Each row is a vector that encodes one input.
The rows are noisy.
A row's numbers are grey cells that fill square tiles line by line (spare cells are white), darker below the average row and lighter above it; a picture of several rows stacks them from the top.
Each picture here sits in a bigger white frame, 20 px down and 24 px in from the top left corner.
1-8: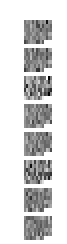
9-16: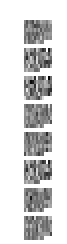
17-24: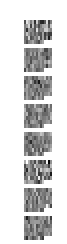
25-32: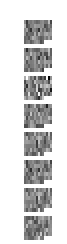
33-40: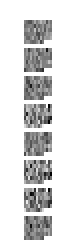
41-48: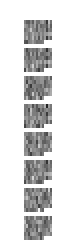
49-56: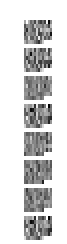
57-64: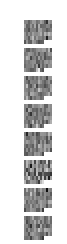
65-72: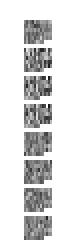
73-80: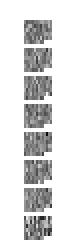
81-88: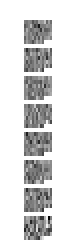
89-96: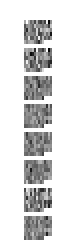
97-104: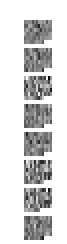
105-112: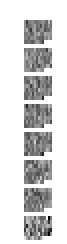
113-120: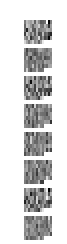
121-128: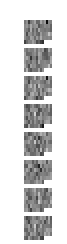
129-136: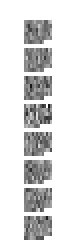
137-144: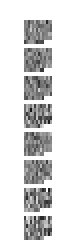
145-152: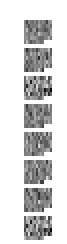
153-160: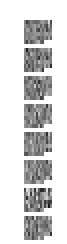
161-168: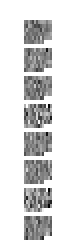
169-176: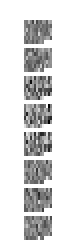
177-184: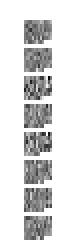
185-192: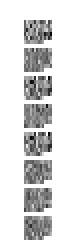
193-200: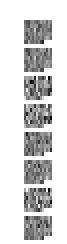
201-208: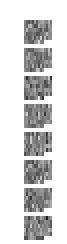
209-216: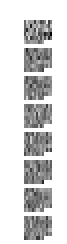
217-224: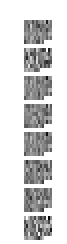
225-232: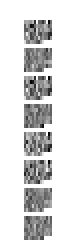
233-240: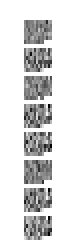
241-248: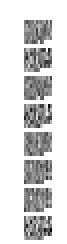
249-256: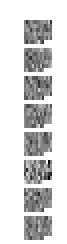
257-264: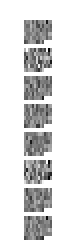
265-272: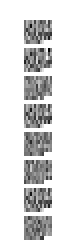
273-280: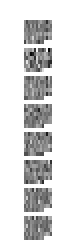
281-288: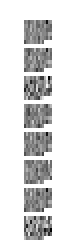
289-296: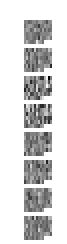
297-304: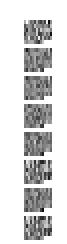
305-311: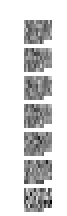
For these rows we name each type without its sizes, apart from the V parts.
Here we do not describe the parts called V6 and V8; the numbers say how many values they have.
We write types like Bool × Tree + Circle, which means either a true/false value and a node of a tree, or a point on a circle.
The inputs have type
(Circle + V6) × Label + V8.
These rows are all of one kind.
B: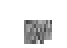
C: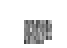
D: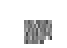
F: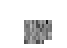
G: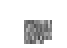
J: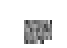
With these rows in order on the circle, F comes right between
C and D.
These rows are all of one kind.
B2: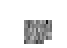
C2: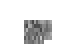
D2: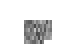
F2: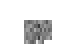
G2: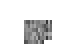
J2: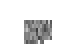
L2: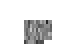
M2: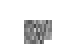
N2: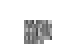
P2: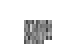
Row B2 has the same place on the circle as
D2 and M2.
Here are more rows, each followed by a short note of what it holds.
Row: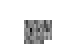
a label and a value of V6
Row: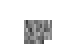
a label and a value of V6
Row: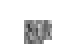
a label and a value of V6
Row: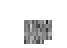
a point on a circle and a label
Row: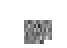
a point on a circle and a label
